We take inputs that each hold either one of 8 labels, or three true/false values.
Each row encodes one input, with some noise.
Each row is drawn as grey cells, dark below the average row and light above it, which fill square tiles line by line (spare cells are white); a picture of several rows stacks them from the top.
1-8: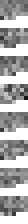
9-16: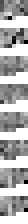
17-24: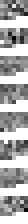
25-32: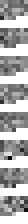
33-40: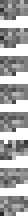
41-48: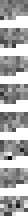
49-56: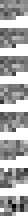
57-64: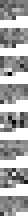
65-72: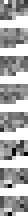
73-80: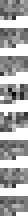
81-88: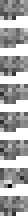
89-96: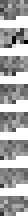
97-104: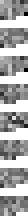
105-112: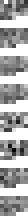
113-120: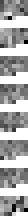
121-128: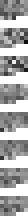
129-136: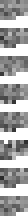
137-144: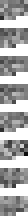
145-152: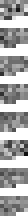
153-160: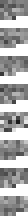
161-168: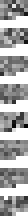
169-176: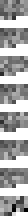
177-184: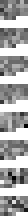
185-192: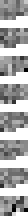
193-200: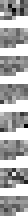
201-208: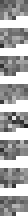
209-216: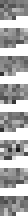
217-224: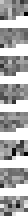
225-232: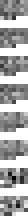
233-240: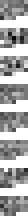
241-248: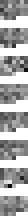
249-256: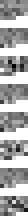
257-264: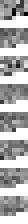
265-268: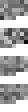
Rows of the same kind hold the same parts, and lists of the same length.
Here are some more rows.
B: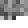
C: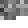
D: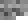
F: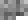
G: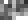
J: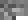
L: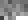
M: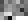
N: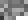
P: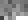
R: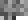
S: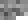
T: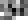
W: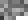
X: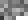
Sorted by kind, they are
B, C, D, F, J, L, N, P, R, S, W, X
G, M, T

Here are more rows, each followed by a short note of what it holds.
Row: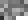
three true/false values
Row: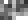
one of 8 labels
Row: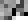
one of 8 labels
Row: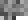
three true/false values
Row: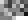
one of 8 labels
